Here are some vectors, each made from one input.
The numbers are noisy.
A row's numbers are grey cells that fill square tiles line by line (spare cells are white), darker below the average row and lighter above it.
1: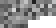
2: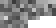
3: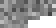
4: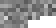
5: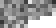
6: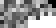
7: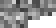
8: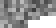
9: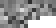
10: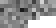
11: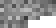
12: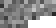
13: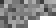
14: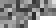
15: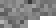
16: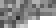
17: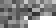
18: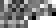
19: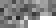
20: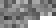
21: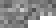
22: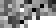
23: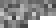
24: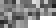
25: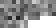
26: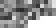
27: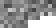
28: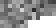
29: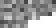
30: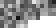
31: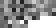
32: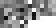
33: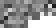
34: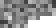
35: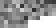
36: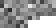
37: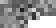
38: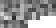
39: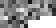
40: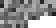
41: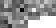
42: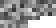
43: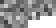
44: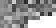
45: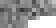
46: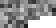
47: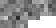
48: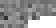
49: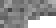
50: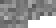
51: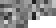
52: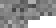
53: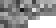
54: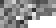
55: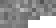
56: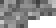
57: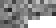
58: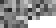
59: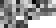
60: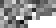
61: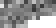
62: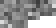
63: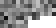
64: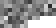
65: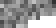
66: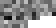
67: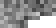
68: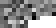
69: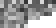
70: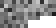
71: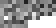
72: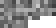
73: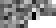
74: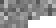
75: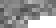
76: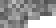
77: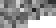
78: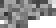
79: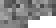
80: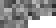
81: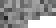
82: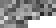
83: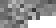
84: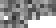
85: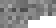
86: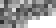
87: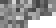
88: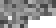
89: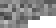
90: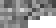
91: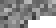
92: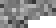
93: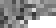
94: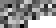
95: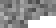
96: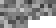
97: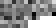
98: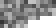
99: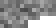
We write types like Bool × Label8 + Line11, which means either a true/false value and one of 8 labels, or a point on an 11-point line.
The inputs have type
(Line4 + Line7) × Line5.
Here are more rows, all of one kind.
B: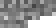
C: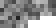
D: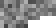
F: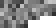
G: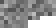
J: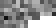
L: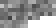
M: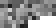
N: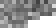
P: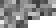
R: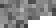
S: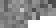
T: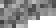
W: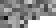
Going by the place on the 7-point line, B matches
C, R and S.
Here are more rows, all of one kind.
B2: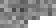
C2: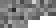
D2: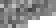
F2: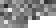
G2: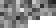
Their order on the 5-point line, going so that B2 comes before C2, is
B2, D2, C2, G2, F2.
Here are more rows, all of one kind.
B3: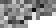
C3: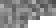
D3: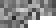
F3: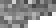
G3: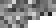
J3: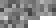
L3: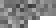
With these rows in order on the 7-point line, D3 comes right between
B3 and C3.
